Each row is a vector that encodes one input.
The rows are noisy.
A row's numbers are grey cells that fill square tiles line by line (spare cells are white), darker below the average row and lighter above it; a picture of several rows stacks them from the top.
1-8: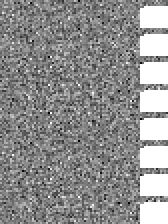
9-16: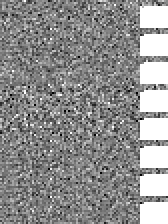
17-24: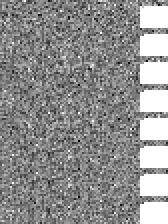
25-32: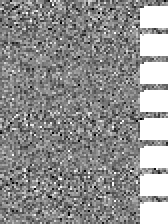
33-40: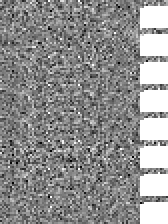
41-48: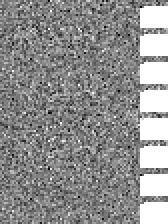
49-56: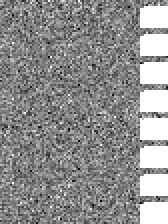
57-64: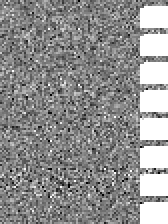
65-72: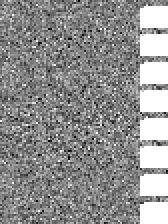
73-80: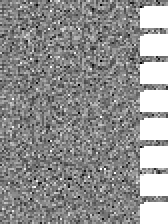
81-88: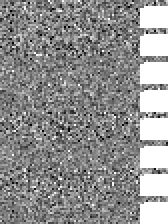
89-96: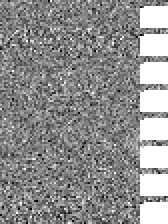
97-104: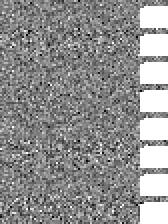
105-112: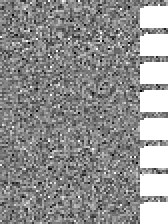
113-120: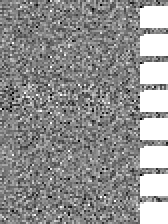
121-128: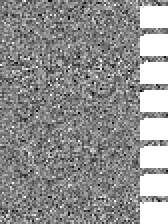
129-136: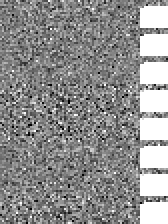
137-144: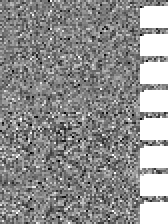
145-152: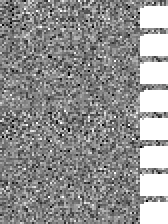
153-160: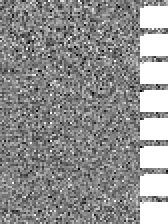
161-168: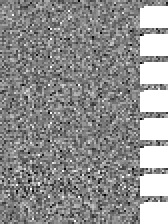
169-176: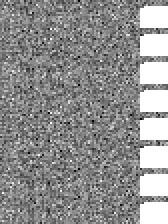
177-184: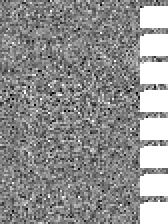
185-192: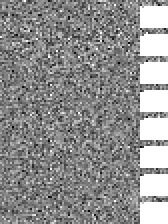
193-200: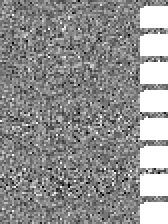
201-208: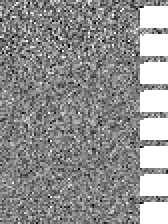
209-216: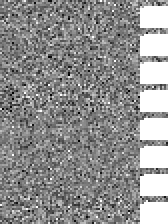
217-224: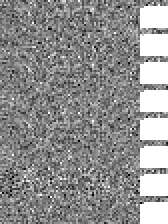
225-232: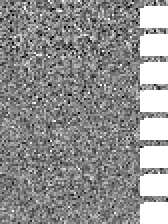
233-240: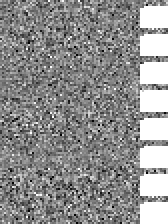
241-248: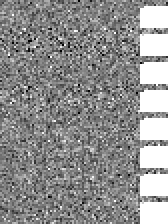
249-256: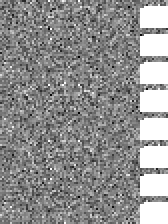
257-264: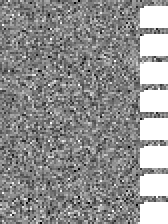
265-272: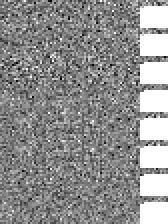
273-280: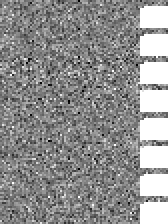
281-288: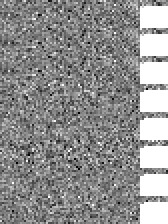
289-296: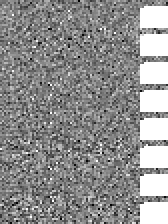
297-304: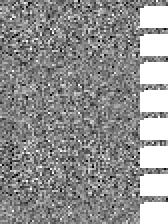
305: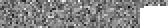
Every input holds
one of 4 labels, together with either a point on a 17-point circle, or one of 4 labels.
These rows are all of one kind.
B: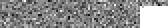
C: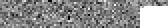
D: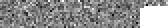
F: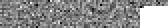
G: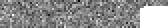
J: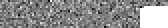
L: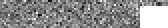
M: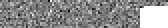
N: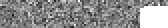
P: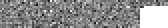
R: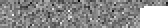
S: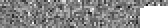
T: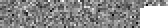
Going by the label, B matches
C and L.
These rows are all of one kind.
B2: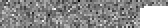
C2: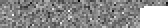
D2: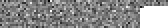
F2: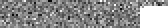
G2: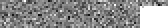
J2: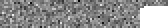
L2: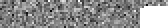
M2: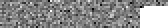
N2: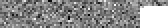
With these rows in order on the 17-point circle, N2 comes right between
B2 and M2.
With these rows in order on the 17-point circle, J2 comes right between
D2 and M2.
